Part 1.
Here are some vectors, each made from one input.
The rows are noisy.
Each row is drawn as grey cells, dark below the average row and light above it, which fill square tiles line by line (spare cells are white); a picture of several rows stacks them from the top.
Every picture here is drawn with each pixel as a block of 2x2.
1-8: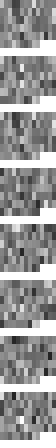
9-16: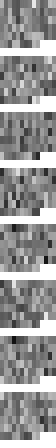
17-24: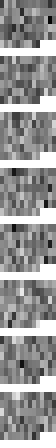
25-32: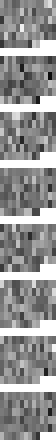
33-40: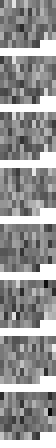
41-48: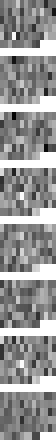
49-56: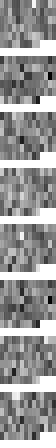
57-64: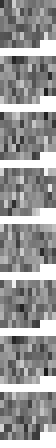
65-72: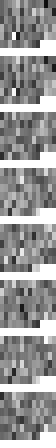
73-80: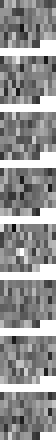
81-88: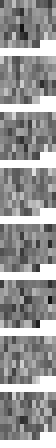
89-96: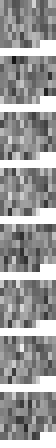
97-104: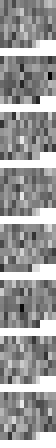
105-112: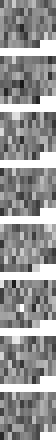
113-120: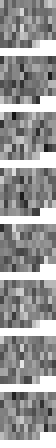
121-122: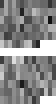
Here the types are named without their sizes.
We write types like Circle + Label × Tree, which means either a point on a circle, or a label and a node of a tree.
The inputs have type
Bool × Line.
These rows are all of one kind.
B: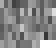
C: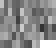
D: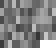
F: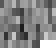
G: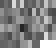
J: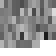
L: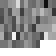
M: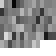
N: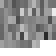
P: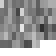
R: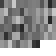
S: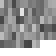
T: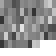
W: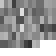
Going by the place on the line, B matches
J, N and R.
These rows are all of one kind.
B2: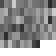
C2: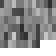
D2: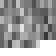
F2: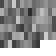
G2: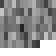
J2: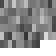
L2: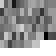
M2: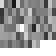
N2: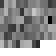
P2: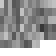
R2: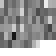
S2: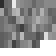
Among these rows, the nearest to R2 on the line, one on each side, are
D2 and S2.
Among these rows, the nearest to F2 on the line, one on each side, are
J2 and S2.
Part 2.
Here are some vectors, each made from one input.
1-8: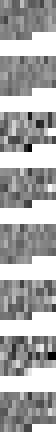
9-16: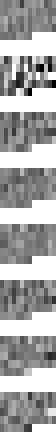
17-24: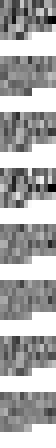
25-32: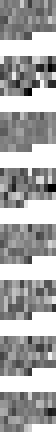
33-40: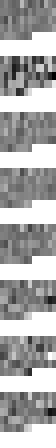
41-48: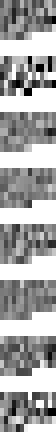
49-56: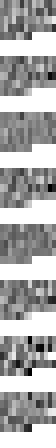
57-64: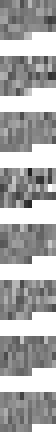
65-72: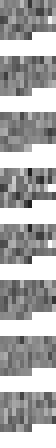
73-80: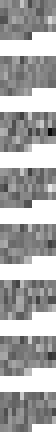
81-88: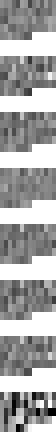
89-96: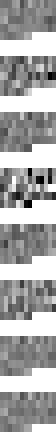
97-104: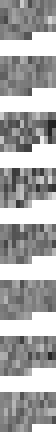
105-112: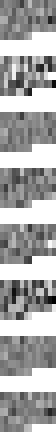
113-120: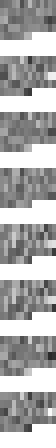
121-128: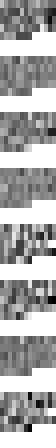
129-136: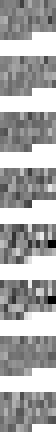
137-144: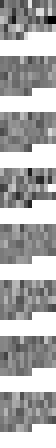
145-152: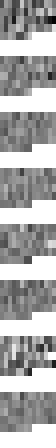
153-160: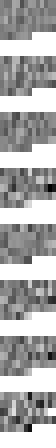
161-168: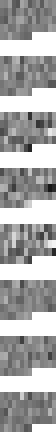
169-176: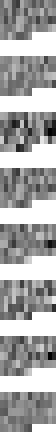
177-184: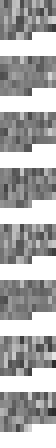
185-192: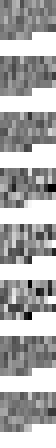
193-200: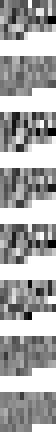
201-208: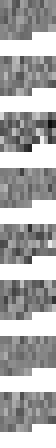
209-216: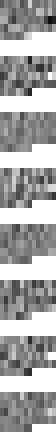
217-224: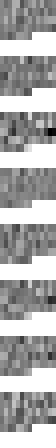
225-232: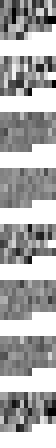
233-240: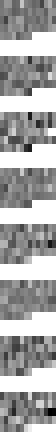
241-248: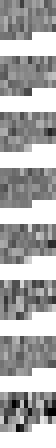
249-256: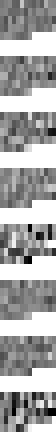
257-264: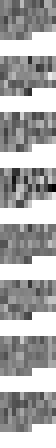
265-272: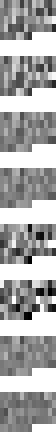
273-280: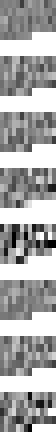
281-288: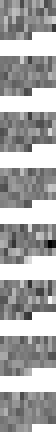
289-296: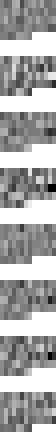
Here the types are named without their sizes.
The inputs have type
List(Line).
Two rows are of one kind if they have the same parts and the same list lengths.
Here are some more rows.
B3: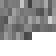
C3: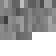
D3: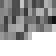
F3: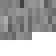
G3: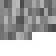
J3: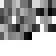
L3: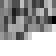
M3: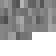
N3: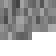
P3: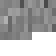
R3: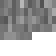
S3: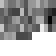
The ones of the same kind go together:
B3, C3, D3, L3, M3, N3, R3
F3, G3, P3
J3, S3

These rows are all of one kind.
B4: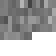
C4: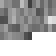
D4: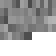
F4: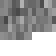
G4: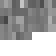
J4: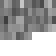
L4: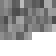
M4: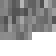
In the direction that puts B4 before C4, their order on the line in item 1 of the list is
B4, M4, F4, L4, J4, G4, C4, D4.
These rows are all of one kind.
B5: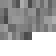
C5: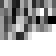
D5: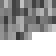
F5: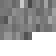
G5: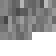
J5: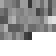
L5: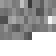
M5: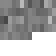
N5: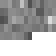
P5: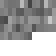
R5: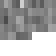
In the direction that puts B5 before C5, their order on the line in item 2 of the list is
R5, F5, B5, C5, J5, D5, G5, P5, L5, M5, N5.
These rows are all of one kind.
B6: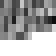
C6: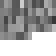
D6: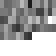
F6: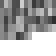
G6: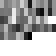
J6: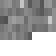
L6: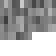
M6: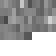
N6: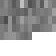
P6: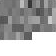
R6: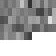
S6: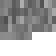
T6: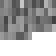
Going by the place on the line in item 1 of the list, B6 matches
D6, N6, P6 and R6.
